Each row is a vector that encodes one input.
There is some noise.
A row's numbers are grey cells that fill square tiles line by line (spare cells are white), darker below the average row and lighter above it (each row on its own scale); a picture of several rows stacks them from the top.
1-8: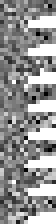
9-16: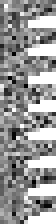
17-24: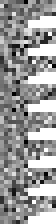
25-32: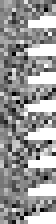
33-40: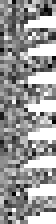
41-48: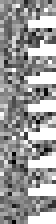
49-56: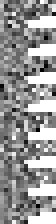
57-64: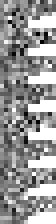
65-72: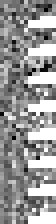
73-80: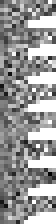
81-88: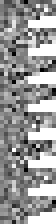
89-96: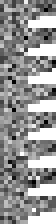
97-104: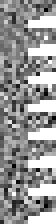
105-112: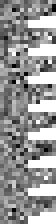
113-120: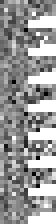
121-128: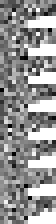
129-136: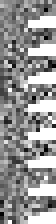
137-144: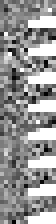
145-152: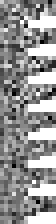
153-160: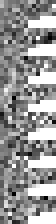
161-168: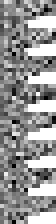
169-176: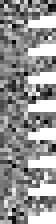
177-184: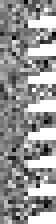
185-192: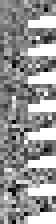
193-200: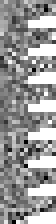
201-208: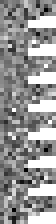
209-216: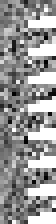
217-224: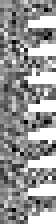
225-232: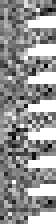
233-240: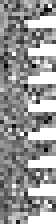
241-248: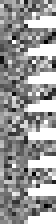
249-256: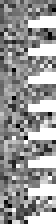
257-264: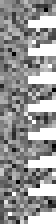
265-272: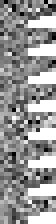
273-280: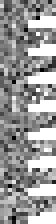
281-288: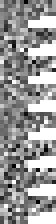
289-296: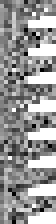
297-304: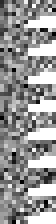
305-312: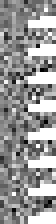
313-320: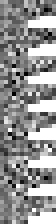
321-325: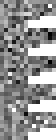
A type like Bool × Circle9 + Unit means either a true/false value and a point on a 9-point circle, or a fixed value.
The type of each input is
Bool × (Tree12 + Unit).
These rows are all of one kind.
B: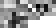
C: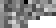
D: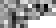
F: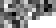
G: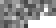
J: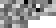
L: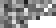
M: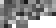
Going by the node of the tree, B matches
C and M.
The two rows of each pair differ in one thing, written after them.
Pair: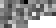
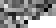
the true/false value
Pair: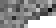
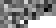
the node of the tree
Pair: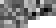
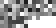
the true/false value
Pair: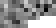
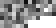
the true/false value
